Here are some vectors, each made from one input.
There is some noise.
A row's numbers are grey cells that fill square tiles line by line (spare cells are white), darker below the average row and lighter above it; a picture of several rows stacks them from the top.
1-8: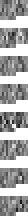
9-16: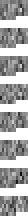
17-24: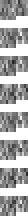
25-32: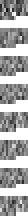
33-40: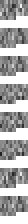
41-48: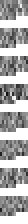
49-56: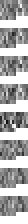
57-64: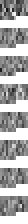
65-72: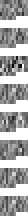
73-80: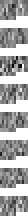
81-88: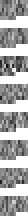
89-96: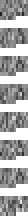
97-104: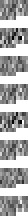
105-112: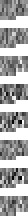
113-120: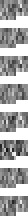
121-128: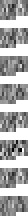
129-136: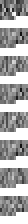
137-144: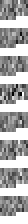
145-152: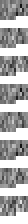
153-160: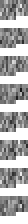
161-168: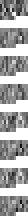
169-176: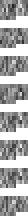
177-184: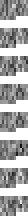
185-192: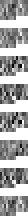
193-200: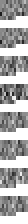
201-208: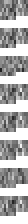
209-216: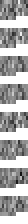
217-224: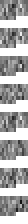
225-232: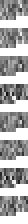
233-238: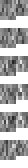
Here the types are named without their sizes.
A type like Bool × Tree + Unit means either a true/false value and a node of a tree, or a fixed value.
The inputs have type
Bool × (Tree + Unit).
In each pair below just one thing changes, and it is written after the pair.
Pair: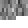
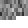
the node of the tree
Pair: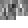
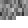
the true/false value
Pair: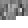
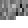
the node of the tree
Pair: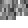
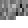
the true/false value
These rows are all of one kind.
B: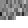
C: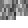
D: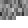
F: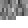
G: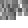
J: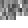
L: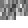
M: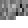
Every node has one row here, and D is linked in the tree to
B and F.
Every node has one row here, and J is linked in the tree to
F and G.
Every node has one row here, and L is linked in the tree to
C and F.
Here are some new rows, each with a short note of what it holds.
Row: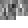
a node of a tree and a true/false value
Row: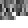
a true/false value
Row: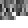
a true/false value
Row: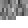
a node of a tree and a true/false value
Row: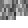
a node of a tree and a true/false value
